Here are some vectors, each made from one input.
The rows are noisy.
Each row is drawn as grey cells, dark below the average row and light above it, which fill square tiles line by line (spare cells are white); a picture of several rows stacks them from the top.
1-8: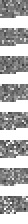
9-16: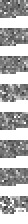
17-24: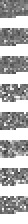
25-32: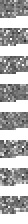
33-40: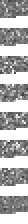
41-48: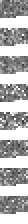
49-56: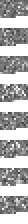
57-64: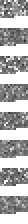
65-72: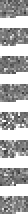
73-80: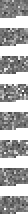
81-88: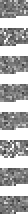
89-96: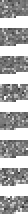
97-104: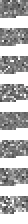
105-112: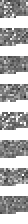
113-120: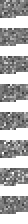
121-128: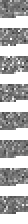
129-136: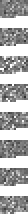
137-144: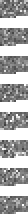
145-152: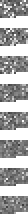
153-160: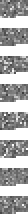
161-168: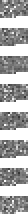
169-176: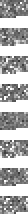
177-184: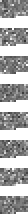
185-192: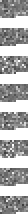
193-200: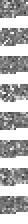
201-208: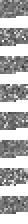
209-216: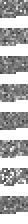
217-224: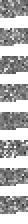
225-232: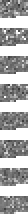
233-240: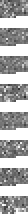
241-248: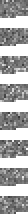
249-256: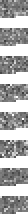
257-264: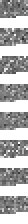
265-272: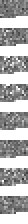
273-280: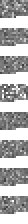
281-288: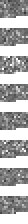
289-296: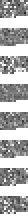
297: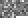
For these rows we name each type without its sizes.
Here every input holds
either a label, or a point on a line.
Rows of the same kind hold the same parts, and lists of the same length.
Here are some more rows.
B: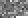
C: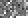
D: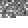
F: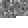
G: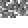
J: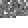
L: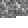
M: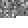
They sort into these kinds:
B, C, F, G, J
D, L, M

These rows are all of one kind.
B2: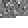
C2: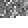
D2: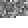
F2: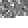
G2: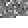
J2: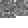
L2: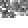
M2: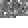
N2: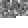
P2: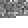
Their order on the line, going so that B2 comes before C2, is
J2, P2, L2, D2, N2, M2, F2, G2, B2, C2.
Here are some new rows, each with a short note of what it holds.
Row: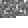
a point on a line
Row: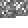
a label
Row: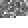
a point on a line
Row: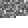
a point on a line
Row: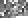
a point on a line
